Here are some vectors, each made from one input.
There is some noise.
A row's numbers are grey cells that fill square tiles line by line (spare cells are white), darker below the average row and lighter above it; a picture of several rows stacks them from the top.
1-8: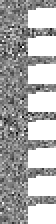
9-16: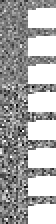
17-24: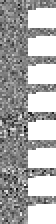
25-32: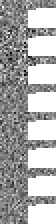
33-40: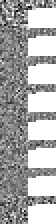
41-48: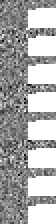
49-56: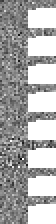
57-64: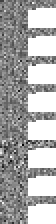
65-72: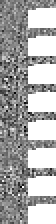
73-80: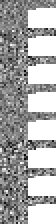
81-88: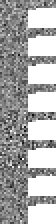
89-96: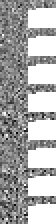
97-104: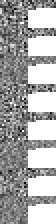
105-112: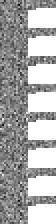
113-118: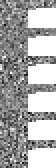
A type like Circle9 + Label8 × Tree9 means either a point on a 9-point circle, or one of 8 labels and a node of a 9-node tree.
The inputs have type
Bool × Line6 + List2(Line5).
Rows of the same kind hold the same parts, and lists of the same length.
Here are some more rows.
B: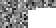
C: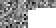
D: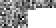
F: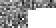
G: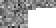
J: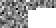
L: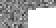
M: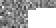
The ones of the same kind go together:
B, C
D, F
G, J, M
L

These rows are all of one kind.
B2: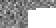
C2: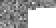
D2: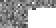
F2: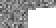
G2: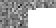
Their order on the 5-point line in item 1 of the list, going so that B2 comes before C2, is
G2, D2, B2, C2, F2.
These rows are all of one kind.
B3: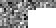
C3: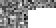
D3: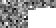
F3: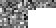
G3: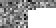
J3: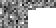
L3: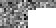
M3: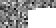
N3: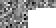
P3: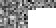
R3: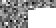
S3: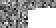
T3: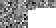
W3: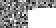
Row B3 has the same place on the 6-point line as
G3, L3, N3 and T3.
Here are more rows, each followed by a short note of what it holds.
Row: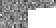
a list of two items
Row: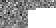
a list of two items
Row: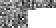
the empty list
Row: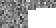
a list of one item
